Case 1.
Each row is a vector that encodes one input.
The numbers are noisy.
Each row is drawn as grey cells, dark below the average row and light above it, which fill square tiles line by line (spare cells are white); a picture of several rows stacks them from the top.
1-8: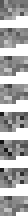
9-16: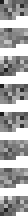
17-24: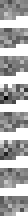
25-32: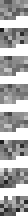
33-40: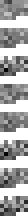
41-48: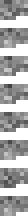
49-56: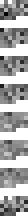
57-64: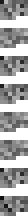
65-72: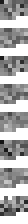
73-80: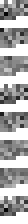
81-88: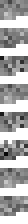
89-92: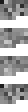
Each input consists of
a point on a 10-point line.
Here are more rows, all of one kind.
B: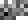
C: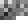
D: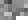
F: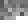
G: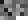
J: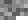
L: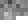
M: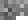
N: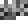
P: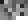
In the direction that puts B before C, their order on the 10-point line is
N, B, C, M, J, D, L, F, P, G.
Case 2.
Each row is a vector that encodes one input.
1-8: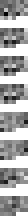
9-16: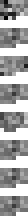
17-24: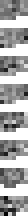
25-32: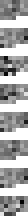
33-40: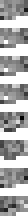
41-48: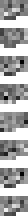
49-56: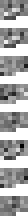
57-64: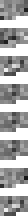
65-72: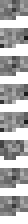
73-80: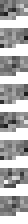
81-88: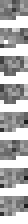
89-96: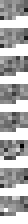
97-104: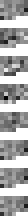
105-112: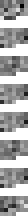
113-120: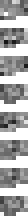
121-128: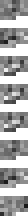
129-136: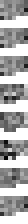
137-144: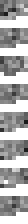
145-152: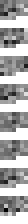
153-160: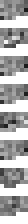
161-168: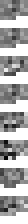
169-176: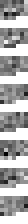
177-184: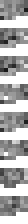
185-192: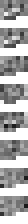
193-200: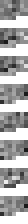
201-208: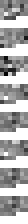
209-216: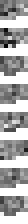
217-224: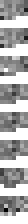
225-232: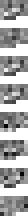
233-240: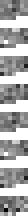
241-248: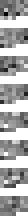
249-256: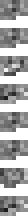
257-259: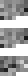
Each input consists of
either a point on a 10-point circle, or a fixed value.
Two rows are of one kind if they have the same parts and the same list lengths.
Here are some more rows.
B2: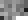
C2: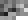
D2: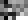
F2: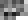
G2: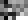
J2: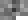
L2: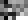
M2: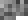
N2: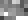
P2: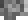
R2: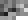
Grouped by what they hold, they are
B2, C2, F2, J2, M2, N2, P2, R2
D2, G2, L2

